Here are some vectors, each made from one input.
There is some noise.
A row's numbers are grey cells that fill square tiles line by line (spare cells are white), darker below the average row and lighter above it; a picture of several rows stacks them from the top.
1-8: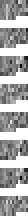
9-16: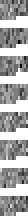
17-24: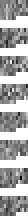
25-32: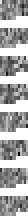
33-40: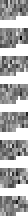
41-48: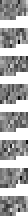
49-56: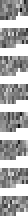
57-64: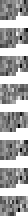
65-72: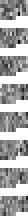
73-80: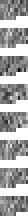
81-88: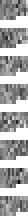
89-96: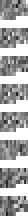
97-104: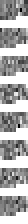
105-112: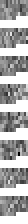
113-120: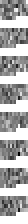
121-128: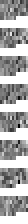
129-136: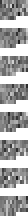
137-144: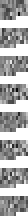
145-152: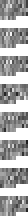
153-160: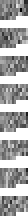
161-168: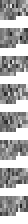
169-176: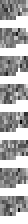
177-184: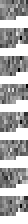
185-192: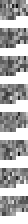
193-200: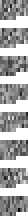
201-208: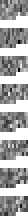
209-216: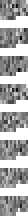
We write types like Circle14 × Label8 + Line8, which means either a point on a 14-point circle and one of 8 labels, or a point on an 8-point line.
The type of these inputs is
(Bool × Bool × Bool + Label6 × (Label6 + Line7)) × Label6.
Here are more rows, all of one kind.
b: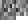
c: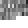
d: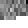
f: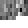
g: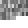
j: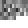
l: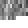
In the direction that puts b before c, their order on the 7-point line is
b, l, g, f, c, j, d.
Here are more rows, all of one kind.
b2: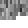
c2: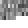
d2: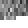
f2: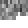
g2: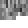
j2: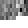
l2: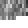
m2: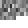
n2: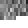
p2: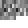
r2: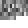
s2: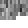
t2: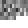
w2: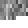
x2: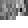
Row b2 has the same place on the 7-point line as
m2, n2, p2 and s2.
